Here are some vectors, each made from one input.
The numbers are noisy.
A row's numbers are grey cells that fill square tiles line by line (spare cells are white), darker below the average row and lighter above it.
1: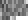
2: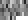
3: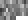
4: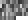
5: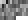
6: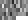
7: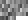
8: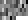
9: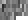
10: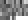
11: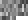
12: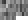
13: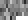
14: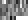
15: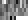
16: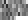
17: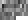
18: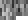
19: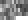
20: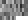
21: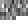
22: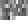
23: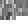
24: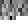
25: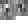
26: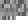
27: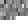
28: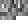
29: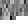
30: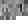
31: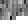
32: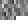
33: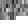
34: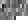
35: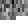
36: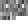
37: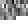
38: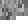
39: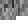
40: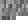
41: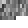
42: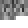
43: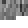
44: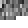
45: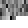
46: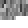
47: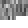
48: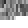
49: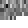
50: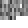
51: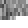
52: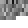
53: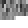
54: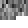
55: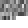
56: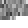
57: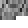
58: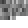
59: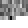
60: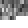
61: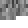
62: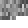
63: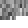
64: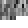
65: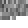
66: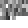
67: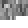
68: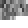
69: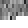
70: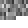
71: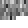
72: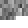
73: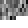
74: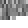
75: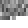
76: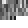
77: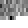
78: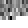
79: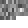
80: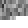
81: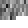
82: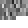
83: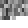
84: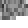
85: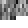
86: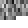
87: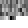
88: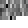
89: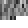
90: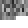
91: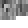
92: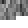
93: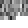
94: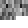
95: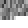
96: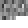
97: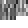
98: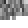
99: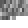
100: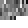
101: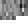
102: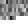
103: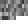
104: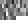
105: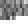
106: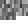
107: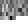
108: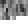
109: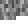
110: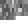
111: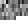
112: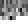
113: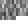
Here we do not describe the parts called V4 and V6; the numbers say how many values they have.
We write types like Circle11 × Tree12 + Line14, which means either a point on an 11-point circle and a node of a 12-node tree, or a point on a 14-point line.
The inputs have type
Bool × (Line5 + V6) × V4.
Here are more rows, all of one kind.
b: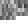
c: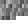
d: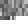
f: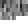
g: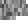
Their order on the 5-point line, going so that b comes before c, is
b, c, d, f, g.
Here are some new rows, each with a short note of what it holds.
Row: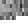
a point on a 5-point line, a true/false value and a value of V4
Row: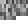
a true/false value, a value of V4 and a value of V6
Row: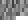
a true/false value, a value of V4 and a value of V6
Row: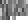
a point on a 5-point line, a true/false value and a value of V4
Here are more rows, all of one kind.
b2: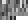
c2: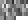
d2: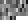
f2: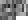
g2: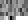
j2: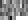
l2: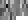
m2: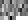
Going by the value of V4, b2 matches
j2 and l2.
